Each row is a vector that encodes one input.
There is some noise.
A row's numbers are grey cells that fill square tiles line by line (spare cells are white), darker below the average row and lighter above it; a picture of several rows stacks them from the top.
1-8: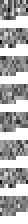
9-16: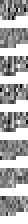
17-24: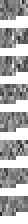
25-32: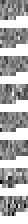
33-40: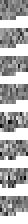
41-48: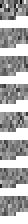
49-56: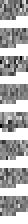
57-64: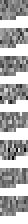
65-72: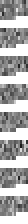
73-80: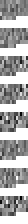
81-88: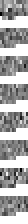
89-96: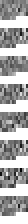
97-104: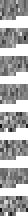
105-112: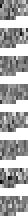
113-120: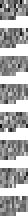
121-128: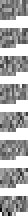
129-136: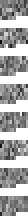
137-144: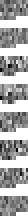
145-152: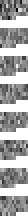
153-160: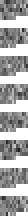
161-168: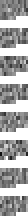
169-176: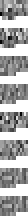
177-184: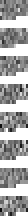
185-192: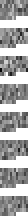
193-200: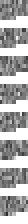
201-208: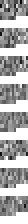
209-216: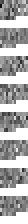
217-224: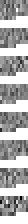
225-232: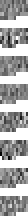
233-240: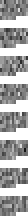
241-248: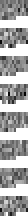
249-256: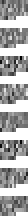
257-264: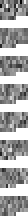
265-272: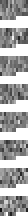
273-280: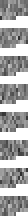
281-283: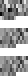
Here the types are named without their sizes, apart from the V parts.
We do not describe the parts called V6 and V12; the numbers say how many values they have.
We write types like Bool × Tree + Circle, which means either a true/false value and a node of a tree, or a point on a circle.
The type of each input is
Bool × Label + V6 × V12.
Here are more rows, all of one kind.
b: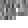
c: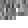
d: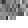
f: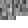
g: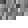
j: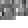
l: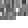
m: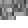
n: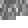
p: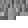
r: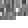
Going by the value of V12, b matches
c, j, l and r.
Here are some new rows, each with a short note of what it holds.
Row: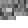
a value of V6 and a value of V12
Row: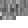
a value of V6 and a value of V12
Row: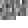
a value of V6 and a value of V12
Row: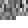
a label and a true/false value
